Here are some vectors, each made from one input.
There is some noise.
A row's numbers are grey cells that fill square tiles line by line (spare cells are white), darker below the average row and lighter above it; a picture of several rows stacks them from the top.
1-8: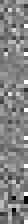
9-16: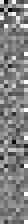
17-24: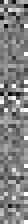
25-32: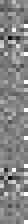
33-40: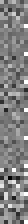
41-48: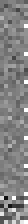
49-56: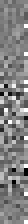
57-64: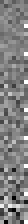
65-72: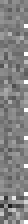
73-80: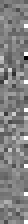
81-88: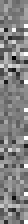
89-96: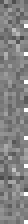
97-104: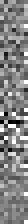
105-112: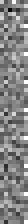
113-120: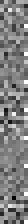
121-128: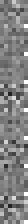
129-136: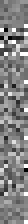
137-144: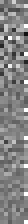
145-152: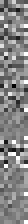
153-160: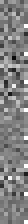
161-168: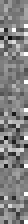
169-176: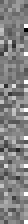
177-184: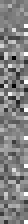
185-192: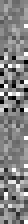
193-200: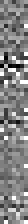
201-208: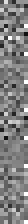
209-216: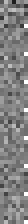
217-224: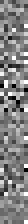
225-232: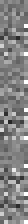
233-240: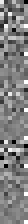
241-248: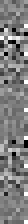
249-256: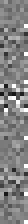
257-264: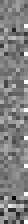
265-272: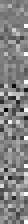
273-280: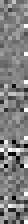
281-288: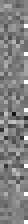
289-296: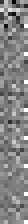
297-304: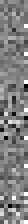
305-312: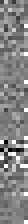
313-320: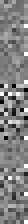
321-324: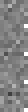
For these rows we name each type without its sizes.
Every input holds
either a fixed value, or a node of a tree.
